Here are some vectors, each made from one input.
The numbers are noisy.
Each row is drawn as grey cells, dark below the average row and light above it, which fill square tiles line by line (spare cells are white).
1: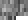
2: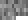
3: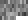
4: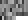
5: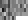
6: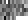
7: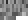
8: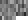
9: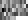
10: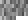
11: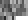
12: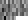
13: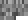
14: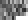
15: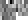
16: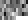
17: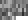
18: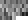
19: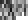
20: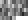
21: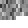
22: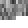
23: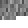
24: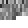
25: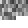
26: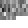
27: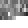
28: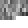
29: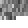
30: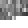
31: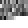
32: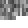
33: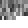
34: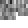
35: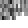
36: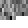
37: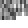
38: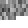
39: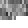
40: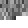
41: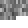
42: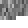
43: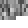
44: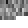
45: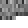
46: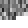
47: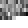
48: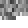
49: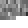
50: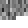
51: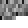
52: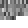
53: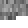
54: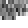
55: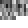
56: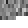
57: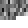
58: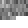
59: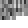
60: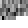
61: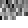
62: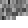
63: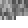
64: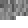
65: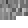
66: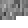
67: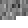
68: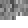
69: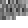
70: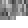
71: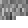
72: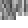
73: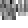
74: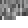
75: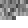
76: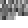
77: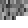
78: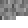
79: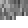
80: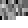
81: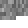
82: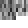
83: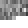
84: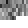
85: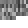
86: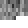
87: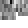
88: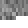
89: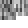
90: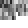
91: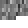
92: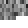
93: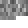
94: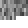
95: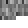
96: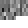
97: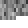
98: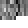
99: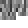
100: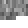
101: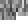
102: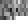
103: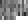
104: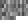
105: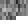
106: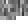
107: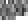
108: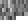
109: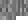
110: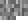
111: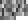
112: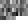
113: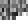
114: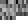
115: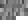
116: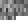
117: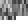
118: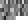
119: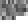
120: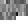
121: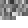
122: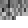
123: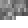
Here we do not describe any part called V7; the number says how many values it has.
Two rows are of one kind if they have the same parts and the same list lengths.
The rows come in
2 kinds.
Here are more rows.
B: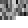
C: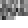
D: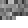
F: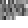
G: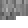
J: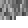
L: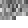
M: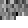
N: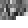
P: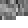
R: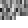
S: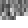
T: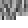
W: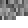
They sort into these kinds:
B, C, F, N, R, S, T
D, G, J, L, M, P, W

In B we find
a point on a 10-point line.
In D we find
a point on a 9-point line and a value of V7.
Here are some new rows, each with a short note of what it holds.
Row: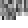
a point on a 10-point line
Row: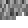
a point on a 9-point line and a value of V7
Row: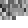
a point on a 10-point line
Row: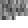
a point on a 10-point line
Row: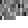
a point on a 9-point line and a value of V7
